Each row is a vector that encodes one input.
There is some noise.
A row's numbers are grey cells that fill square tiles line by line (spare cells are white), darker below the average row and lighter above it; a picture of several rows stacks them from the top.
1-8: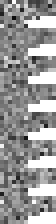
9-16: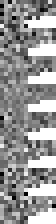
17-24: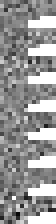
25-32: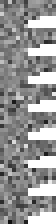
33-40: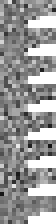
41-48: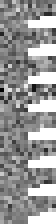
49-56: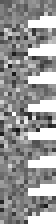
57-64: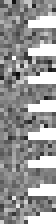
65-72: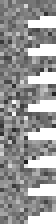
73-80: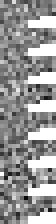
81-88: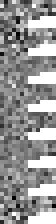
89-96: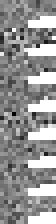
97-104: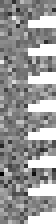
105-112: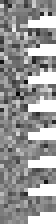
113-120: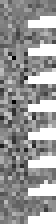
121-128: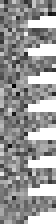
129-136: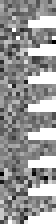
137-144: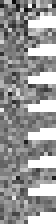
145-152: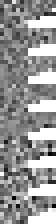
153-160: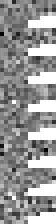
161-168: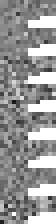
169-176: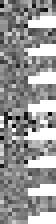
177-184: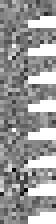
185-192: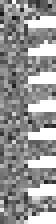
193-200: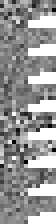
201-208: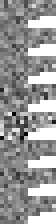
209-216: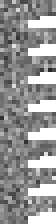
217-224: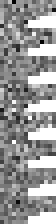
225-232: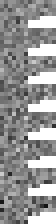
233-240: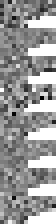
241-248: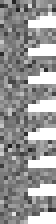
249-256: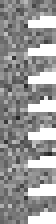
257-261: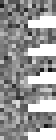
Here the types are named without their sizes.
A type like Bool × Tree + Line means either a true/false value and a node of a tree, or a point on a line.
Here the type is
Bool × (Circle + Line) + Tree × Tree.
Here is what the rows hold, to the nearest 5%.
About 35% of them hold a node of each of two trees. The rest hold a true/false value, together with either a point on a circle, or a point on a line.
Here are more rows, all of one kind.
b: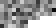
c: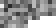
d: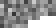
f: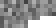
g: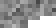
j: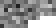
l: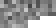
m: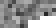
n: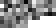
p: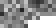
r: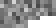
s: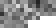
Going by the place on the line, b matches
d, r and s.
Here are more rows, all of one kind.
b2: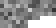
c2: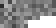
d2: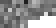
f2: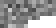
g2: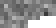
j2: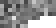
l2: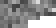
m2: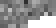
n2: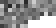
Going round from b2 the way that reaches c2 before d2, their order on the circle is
b2, c2, f2, g2, l2, m2, d2, n2, j2.
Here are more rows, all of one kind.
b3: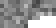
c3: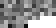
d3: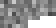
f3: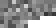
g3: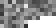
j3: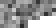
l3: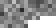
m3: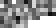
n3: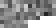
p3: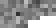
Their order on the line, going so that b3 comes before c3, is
j3, n3, f3, p3, g3, b3, c3, m3, d3, l3.
